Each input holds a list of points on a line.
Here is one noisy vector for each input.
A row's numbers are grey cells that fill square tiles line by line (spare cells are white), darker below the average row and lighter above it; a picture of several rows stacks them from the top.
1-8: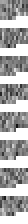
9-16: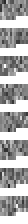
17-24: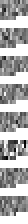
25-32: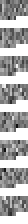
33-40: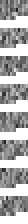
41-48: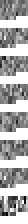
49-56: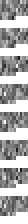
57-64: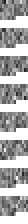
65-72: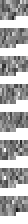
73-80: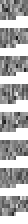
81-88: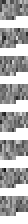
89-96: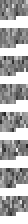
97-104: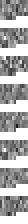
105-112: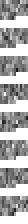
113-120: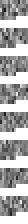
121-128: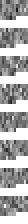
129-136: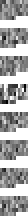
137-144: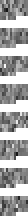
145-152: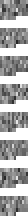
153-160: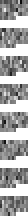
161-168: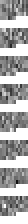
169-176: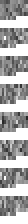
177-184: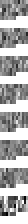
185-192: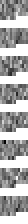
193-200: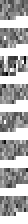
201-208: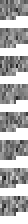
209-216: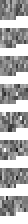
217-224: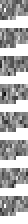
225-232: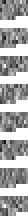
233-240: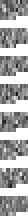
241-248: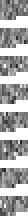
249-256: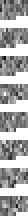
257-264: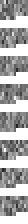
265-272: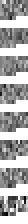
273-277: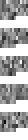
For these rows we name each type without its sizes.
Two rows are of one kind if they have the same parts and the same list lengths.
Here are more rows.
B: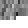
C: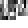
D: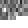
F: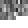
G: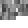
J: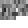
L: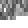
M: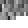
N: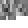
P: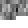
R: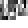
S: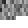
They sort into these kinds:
B, D, F, M, P, S
C, R
G, J, L, N

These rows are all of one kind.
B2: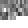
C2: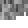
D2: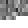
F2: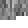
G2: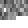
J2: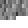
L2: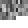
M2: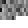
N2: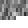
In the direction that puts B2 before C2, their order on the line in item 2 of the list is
J2, M2, L2, N2, B2, C2, F2, D2, G2.
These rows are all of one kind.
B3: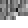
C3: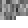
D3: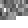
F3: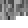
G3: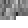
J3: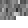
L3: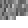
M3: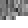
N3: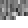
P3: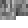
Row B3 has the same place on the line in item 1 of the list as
M3 and N3.
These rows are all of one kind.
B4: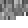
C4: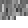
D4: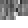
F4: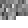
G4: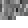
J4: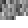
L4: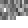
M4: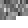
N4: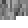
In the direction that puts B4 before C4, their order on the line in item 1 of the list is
F4, N4, J4, B4, G4, C4, D4, M4, L4.
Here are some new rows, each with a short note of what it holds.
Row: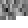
a list of one item
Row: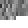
a list of two items
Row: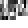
the empty list
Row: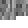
a list of two items
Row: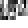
the empty list
